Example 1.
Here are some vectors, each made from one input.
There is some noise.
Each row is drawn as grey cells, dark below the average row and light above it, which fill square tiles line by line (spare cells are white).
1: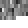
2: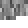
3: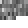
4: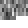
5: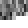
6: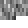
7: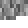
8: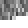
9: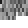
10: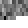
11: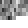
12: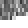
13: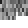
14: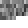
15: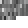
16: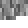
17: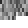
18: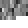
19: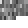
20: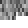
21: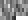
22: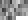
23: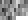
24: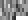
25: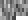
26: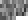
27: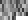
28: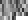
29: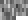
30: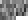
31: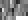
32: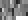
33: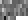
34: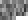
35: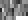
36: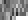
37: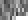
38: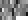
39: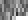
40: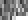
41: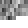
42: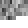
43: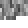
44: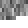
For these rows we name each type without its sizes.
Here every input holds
a point on a line and a true/false value.
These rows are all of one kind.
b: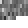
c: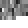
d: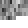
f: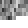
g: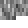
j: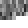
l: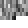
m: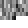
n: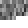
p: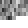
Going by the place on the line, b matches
g, l and m.
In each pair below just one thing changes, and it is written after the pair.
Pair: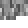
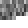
the true/false value
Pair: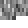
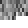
the place on the line
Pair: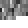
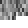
the true/false value
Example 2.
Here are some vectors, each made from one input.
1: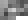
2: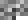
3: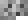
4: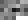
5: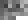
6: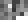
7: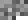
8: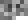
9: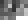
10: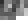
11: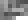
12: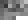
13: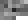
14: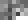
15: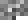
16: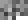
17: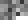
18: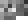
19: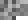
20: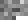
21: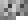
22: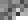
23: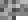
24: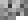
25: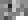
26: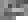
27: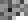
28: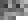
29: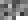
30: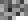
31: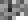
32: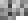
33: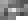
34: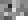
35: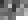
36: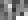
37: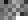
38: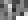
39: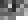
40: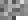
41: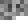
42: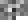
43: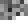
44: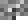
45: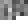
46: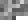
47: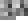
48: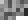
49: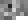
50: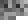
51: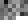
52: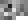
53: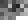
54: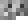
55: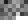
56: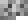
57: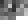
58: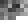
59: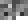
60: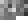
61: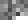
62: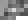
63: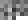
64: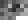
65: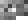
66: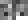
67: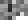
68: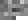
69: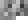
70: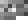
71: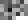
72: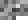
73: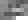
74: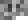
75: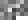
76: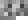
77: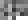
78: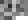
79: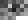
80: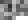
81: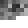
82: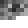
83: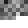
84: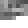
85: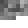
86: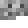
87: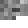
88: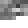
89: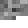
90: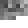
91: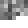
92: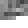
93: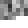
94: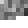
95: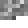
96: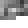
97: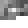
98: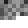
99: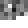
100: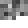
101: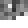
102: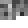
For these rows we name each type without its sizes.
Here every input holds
either a point on a circle and a true/false value, or a fixed value.
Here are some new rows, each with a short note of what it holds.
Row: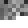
a fixed value
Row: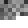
a fixed value
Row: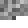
a point on a circle and a true/false value
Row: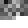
a fixed value
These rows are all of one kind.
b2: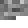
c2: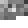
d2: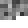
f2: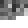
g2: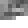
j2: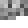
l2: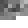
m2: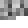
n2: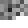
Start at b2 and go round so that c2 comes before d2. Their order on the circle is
b2, m2, j2, c2, d2, g2, f2, n2, l2.
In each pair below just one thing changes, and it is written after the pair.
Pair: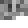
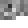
the place on the circle
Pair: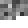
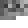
the place on the circle
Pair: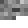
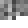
the place on the circle
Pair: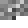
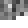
the place on the circle
